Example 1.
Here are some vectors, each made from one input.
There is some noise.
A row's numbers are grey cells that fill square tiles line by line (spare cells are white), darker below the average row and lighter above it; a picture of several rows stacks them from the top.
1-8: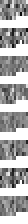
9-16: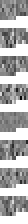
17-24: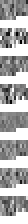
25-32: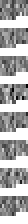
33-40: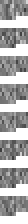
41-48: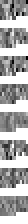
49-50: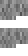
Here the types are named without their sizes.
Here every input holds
a point on a line.
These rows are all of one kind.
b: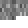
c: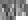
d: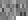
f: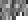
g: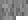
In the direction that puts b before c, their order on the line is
d, g, f, b, c.
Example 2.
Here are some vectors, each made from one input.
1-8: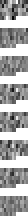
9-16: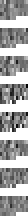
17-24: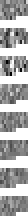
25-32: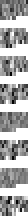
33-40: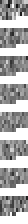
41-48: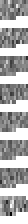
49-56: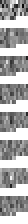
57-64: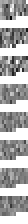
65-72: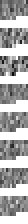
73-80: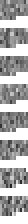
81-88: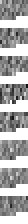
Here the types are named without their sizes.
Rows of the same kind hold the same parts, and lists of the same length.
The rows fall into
2 kinds.
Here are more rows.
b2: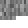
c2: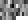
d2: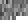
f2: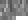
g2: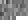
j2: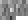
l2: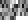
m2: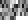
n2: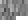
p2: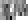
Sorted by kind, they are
b2, c2, d2, f2, g2, j2, n2, p2
l2, m2

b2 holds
a point on a circle.
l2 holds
a fixed value.
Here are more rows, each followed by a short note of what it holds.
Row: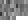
a point on a circle
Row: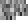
a point on a circle
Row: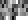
a fixed value
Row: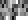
a fixed value
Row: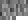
a point on a circle
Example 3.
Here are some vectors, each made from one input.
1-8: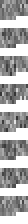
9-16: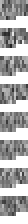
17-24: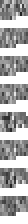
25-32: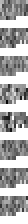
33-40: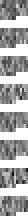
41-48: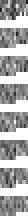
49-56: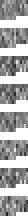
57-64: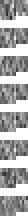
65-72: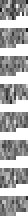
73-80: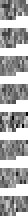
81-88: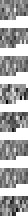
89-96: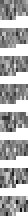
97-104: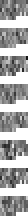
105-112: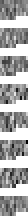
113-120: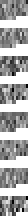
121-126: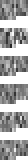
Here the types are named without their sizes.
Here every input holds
a point on a circle.
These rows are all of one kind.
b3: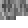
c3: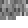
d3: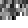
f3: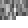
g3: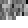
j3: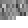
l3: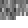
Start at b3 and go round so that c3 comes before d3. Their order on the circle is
b3, f3, j3, g3, c3, l3, d3.
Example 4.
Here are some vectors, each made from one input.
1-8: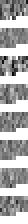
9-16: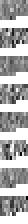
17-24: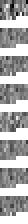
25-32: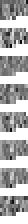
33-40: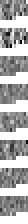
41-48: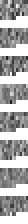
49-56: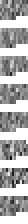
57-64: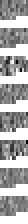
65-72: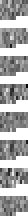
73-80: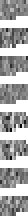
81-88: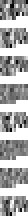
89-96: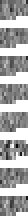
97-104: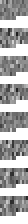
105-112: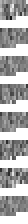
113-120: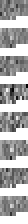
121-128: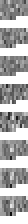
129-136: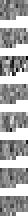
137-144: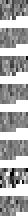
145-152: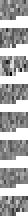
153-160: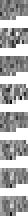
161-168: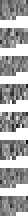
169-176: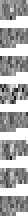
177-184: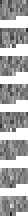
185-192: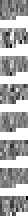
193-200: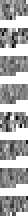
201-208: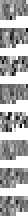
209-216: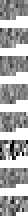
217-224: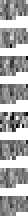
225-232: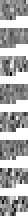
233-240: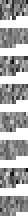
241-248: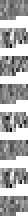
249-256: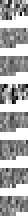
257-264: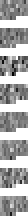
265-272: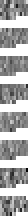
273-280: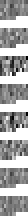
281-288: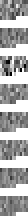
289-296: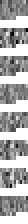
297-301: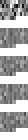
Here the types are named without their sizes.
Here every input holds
either a point on a circle, or a fixed value.
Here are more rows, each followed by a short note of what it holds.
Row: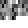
a fixed value
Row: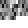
a fixed value
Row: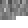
a point on a circle
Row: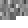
a point on a circle
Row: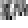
a point on a circle
